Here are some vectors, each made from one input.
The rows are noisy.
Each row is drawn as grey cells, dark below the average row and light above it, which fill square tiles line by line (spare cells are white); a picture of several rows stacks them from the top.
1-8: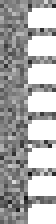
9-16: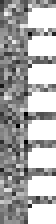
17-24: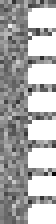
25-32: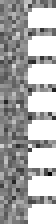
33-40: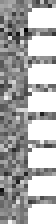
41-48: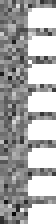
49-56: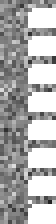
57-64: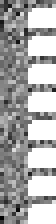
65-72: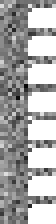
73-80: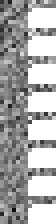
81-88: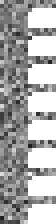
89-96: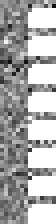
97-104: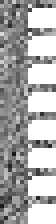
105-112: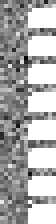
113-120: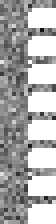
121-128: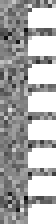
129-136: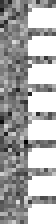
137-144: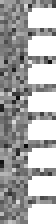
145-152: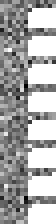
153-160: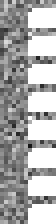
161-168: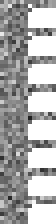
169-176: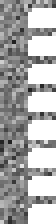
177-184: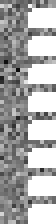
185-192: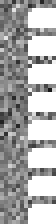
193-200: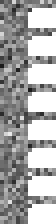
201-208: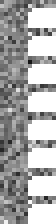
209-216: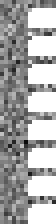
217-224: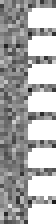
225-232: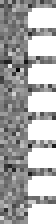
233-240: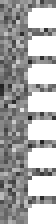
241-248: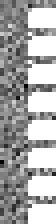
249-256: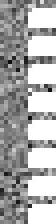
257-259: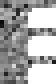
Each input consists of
either a node of a 7-node tree, or a node of each of two 9-node trees, or three true/false values.
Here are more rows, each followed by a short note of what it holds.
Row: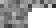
three true/false values
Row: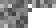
a node of each of two 9-node trees
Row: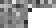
a node of each of two 9-node trees
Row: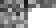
a node of a 7-node tree
